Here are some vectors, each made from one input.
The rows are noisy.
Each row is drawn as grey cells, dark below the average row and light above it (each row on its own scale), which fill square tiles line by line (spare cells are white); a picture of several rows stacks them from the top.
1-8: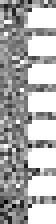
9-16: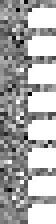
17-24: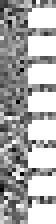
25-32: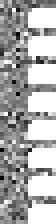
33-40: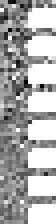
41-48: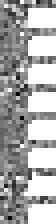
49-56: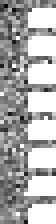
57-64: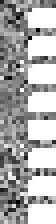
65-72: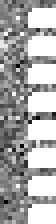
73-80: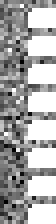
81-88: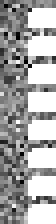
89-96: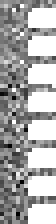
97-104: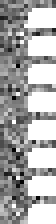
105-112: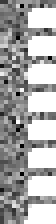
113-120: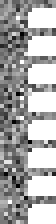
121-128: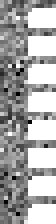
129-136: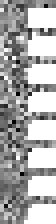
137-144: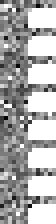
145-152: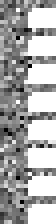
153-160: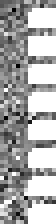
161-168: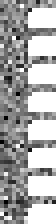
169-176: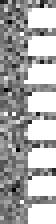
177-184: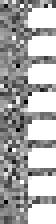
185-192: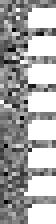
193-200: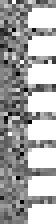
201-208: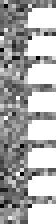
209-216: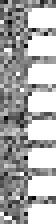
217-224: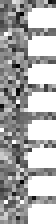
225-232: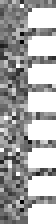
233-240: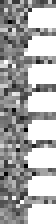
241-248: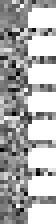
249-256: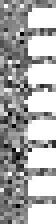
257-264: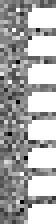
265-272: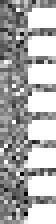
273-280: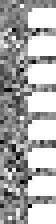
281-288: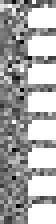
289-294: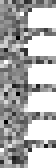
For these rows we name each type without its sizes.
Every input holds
a true/false value, together with a list of items, each either a label, or a point on a line.
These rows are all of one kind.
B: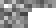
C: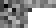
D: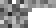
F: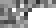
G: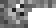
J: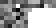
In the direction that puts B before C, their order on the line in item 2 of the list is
J, B, D, F, C, G.
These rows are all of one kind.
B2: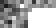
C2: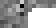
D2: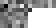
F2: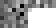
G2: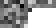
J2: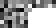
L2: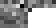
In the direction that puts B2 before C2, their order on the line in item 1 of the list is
D2, B2, J2, G2, L2, F2, C2.
